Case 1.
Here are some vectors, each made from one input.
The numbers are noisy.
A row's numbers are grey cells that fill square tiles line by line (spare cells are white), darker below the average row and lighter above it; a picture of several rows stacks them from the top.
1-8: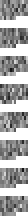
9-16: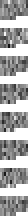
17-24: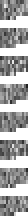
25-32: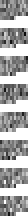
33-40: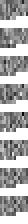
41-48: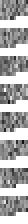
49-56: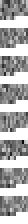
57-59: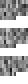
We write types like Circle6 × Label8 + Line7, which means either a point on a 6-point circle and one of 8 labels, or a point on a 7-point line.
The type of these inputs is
(Bool × Bool × Bool × Bool + Unit) × Label6.
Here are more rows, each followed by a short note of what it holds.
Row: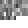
one of 6 labels
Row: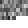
one of 6 labels
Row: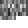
one of 6 labels and four true/false values
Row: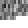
one of 6 labels and four true/false values
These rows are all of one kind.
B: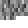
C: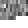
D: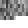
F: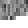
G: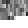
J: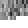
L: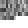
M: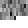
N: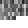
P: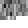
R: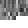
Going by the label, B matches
C, D, G and L.
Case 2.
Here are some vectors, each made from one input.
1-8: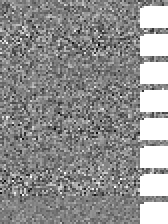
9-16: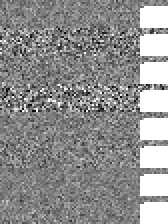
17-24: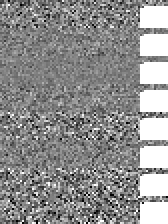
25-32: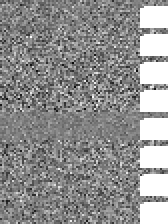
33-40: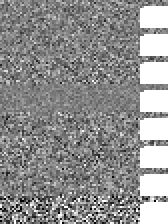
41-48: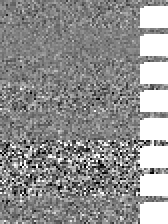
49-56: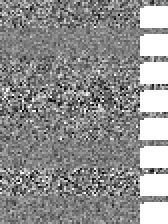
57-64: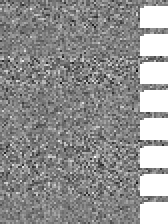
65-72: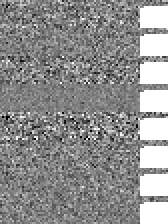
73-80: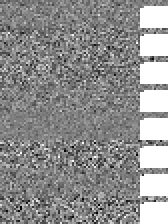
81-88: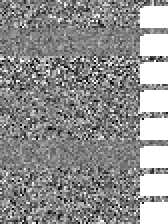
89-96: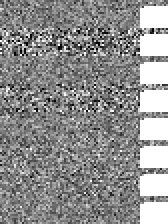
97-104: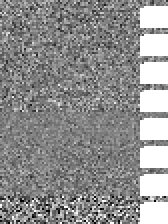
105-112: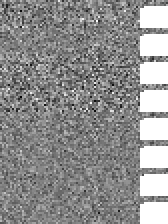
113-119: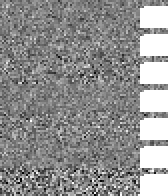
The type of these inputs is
Line8 + Line10 × Line14.
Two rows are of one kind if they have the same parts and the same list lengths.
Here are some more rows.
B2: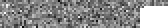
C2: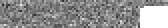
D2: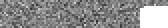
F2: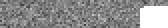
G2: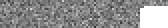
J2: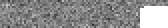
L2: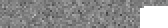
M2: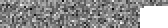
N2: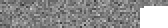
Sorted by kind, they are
B2, D2, F2, G2, J2, L2, N2
C2, M2

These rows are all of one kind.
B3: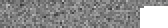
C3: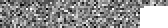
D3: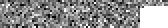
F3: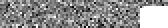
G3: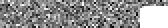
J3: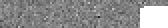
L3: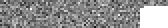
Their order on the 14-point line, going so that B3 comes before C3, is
B3, F3, D3, L3, G3, C3, J3.
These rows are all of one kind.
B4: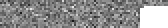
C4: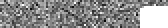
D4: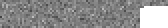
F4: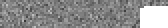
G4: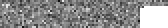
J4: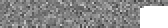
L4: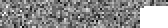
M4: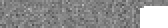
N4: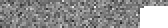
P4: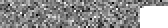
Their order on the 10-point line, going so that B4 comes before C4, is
G4, L4, N4, F4, B4, J4, D4, M4, C4, P4.
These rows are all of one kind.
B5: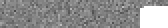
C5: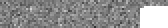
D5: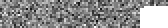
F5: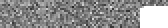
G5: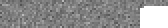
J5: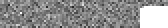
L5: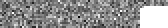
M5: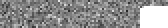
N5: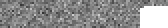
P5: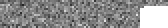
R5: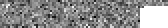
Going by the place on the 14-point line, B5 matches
C5 and M5.
